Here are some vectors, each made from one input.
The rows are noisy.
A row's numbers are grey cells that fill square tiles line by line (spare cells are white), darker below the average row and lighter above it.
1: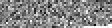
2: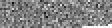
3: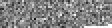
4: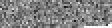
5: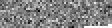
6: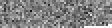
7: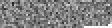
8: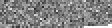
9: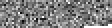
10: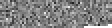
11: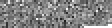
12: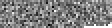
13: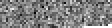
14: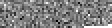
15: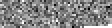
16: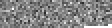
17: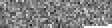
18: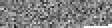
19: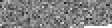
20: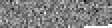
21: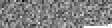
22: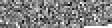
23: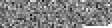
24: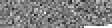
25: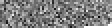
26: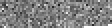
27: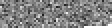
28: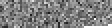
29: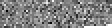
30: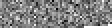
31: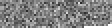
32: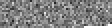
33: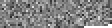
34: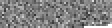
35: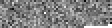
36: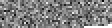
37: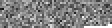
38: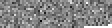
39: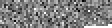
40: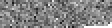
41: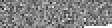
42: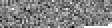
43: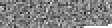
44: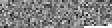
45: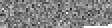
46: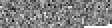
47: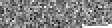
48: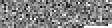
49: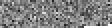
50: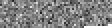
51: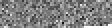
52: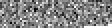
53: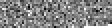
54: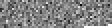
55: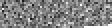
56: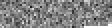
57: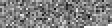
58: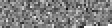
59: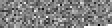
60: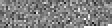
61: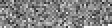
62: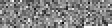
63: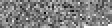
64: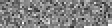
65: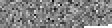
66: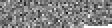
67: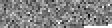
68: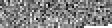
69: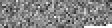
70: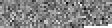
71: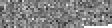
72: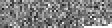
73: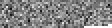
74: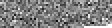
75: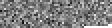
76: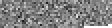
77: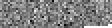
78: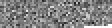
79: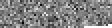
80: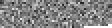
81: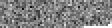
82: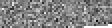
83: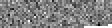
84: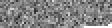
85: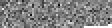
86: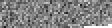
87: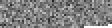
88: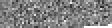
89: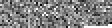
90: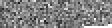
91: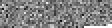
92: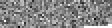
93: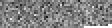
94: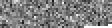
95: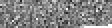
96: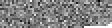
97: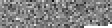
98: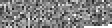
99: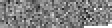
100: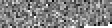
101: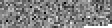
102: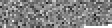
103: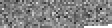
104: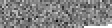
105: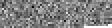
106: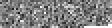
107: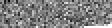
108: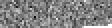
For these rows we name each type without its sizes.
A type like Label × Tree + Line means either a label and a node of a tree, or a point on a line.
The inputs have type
Bool × (Label + Line).
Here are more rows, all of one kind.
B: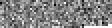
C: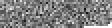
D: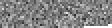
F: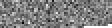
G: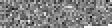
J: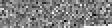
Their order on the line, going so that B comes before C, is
J, B, G, D, F, C.
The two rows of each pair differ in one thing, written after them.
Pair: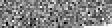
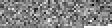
the true/false value
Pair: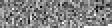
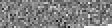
the true/false value
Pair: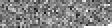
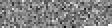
the label
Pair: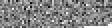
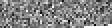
the true/false value
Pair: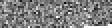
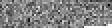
the label
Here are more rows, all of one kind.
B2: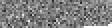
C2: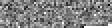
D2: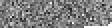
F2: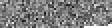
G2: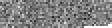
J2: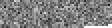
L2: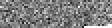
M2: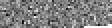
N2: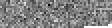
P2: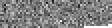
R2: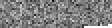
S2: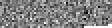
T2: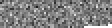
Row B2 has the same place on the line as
G2, L2, M2 and S2.
